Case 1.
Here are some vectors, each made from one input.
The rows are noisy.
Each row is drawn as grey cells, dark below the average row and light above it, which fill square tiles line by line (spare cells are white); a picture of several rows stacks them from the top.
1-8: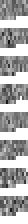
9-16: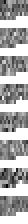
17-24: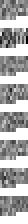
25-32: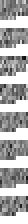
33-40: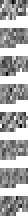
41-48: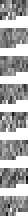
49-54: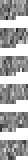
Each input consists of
one of 5 labels and a true/false value.
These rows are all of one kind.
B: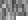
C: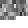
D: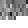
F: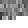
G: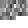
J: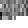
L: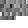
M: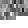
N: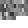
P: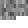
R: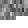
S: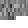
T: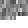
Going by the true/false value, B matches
C, D, M and R.
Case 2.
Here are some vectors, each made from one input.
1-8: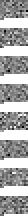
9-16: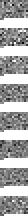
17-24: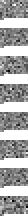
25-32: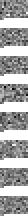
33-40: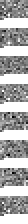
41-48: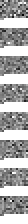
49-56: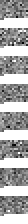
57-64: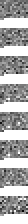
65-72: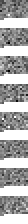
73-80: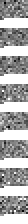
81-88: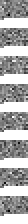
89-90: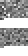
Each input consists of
a list of up to two points on a 9-point line.
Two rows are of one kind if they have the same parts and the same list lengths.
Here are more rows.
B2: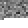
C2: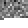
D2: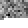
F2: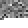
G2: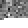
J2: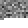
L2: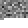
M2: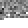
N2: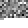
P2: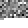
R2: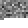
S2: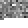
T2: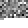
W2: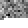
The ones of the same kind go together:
B2, D2, J2, L2, R2, S2, W2
C2, F2, G2, M2
N2, P2, T2

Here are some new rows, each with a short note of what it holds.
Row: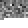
a list of two items
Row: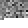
a list of two items
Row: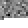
a list of one item
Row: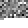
the empty list
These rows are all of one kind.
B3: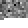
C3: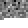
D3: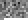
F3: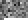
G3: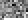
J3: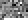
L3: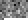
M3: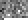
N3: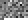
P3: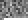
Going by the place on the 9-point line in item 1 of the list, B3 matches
C3, D3, F3 and L3.
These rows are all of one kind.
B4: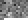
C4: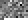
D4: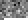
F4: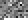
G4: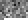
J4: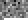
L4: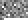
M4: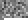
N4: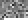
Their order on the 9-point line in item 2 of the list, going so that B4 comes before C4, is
J4, L4, M4, N4, G4, D4, B4, C4, F4.
